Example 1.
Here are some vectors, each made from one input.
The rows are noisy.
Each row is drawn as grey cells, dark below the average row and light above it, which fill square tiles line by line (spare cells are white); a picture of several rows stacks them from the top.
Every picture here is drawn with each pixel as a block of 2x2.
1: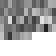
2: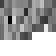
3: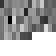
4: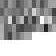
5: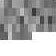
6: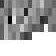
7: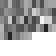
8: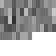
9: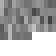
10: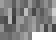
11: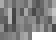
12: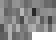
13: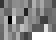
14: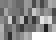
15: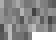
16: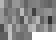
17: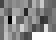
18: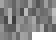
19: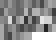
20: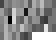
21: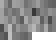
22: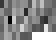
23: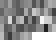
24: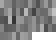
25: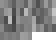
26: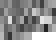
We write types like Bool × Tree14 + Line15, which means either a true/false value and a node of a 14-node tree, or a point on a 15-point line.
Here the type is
Line4.
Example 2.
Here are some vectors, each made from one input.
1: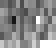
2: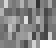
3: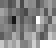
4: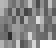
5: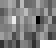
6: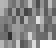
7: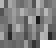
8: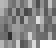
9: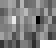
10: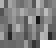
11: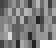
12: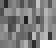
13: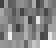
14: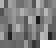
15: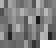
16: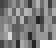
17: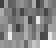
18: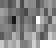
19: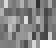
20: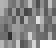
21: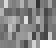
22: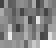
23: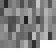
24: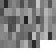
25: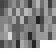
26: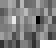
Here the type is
Bool × Bool × Bool.
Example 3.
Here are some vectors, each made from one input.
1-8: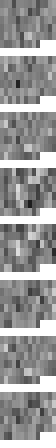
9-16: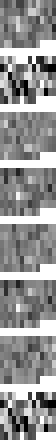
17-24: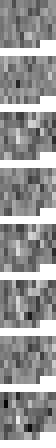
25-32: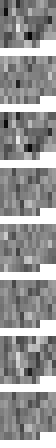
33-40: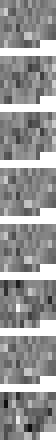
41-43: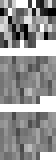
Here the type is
Bool × Bool × Bool + Unit.
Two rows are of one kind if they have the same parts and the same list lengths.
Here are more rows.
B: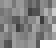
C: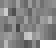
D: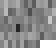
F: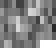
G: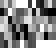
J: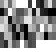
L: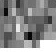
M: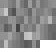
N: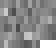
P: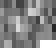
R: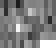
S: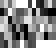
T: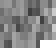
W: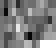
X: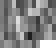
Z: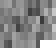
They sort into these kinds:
B, C, D, F, L, M, N, P, R, T, W, X, Z
G, J, S

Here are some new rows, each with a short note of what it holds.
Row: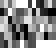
a fixed value
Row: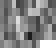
three true/false values
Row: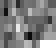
three true/false values
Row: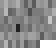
three true/false values
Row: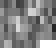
three true/false values
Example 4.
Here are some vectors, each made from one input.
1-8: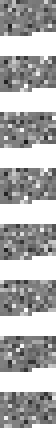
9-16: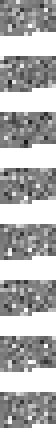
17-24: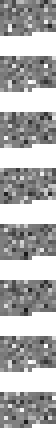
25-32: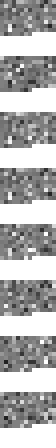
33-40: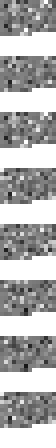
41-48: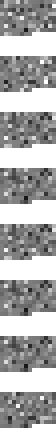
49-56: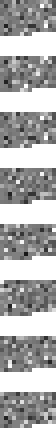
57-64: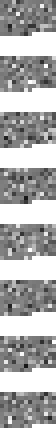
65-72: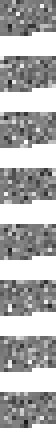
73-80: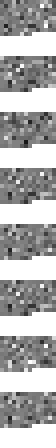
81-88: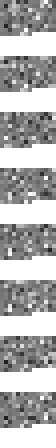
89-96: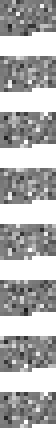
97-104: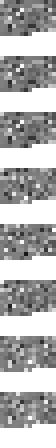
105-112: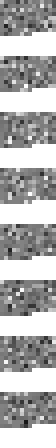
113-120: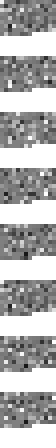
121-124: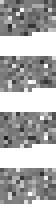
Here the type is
Bool × Bool × Bool × Bool.
